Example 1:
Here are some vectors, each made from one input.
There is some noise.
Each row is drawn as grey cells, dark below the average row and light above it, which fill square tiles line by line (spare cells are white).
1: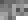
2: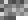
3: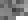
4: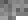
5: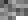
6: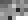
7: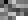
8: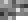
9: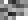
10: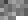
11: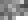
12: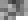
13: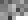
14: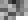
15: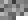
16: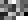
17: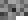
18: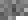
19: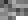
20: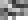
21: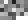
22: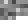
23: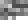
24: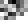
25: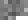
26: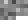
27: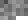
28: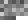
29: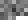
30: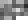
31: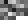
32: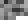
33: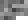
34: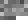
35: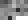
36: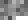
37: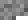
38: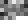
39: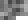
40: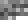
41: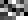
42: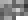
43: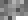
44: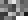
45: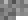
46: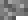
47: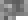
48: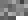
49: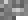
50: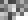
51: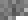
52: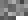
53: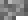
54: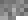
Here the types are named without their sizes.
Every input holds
a point on a line.
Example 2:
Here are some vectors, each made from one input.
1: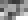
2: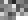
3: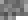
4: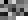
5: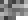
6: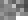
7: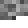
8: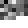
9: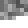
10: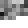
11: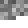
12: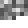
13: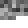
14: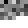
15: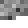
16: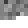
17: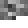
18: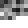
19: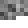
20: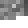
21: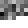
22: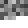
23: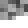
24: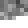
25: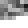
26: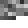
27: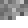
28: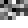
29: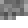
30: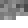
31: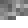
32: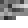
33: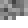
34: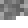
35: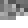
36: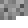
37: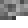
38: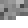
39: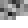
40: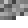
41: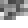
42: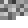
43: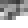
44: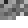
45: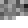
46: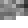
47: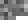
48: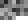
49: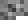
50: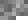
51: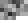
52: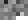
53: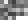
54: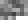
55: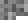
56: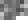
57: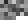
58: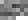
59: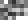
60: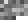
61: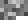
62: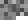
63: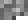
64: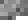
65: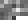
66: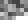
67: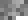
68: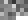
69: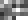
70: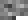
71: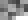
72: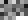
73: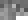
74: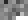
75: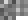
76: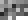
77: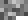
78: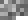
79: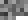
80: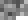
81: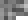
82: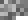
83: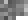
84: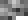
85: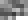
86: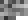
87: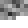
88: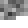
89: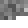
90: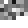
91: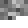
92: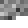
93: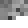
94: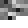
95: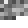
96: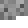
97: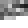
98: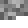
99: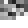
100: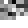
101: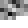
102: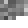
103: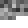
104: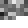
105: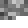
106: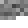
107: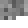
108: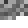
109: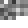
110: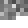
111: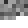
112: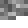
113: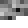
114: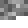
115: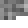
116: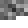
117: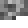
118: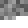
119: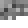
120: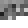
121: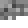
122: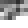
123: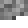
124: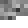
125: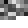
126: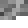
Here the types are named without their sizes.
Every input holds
a point on a circle.
